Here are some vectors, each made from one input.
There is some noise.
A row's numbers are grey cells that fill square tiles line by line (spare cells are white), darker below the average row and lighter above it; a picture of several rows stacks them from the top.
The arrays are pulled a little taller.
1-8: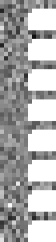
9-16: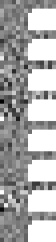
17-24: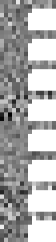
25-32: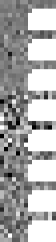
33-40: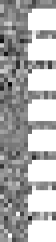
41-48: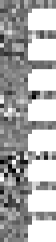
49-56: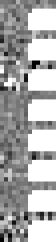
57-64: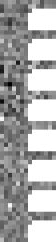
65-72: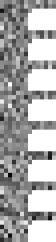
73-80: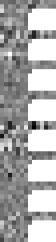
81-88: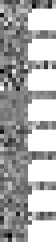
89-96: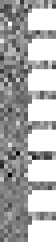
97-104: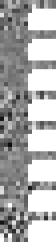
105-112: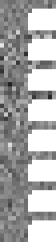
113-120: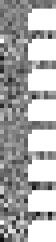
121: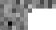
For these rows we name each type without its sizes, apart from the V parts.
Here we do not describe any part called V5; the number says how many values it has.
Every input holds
a list of items, each a true/false value and a value of V5.
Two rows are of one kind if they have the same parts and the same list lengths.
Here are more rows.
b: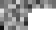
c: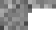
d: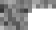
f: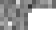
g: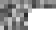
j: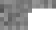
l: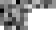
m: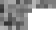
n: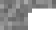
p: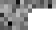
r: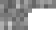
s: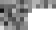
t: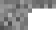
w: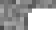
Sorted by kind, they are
b, f, j, m, w
c, p
d, l, n, r, s, t
g

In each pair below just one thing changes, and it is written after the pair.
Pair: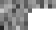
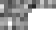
the true/false value in item 1 of the list
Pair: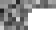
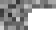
the value of V5 in item 1 of the list
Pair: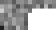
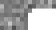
the true/false value in item 1 of the list
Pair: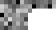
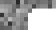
the true/false value in item 1 of the list
